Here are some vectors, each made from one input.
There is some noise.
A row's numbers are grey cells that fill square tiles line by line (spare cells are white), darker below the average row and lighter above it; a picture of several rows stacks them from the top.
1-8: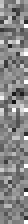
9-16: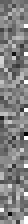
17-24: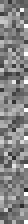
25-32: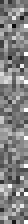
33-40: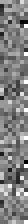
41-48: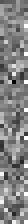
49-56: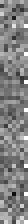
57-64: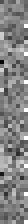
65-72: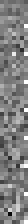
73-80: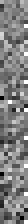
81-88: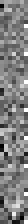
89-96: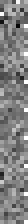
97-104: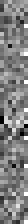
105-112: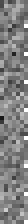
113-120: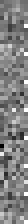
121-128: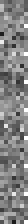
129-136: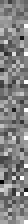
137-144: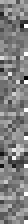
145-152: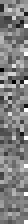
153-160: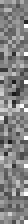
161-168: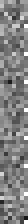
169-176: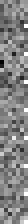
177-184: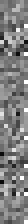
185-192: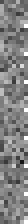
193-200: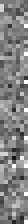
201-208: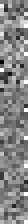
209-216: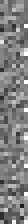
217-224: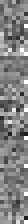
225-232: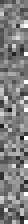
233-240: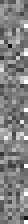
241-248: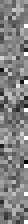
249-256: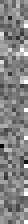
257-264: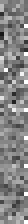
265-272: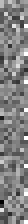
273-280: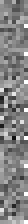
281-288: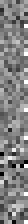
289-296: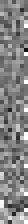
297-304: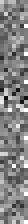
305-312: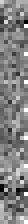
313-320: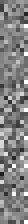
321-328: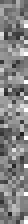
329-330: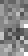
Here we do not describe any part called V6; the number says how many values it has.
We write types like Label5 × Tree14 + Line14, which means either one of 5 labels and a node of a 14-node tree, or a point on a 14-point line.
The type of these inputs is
(Line8 + V6) × V6 + List2(Line7).
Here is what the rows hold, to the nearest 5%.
About 55% of them hold a value of V6, together with either a point on an 8-point line, or a value of V6. The rest are lists of up to two points on a 7-point line: a few of all rows are empty, 20% hold one and 20% two.
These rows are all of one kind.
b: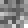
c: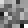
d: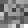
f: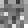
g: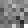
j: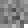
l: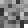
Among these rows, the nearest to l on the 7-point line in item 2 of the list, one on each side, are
d and j.
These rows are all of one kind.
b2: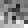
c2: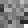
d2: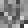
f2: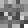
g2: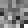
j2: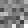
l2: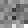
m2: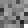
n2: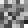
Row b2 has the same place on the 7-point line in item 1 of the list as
c2, l2 and n2.
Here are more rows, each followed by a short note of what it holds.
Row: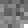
a point on an 8-point line and a value of V6
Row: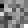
a list of one item
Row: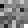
a list of one item
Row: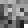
a list of one item
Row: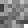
a list of two items
